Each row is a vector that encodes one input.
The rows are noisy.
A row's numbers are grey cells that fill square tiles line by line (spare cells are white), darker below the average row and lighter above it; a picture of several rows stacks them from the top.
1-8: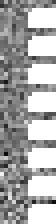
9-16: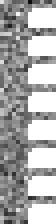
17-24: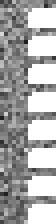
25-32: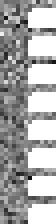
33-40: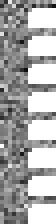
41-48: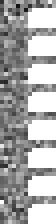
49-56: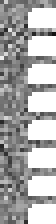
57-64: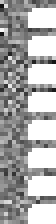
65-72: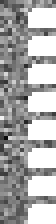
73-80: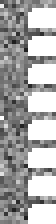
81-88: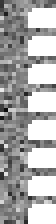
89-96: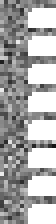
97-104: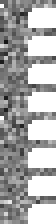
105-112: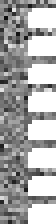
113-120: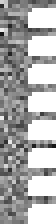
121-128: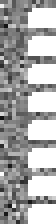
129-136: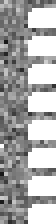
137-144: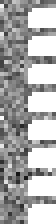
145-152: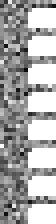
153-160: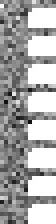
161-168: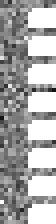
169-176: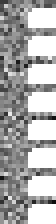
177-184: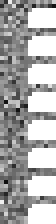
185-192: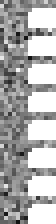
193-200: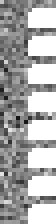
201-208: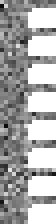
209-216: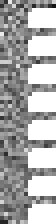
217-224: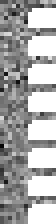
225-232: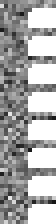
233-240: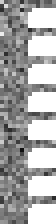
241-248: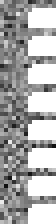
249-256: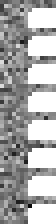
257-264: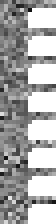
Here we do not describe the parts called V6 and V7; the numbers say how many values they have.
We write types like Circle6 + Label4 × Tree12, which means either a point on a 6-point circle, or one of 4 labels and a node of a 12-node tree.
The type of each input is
(Bool × Bool × Bool + V7) × Tree12 + V6.
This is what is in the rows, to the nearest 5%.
About 80% of them hold a node of a 12-node tree, together with either three true/false values, or a value of V7. The rest hold a value of V6.
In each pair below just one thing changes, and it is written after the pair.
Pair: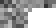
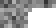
one of the three true/false values
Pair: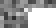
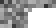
the node of the tree
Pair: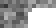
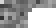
one of the three true/false values
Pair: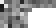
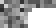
one of the three true/false values
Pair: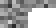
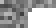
the node of the tree
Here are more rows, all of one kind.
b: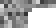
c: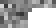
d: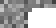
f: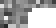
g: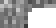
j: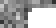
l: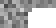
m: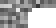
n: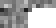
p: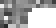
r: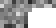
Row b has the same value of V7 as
c, d, f and p.
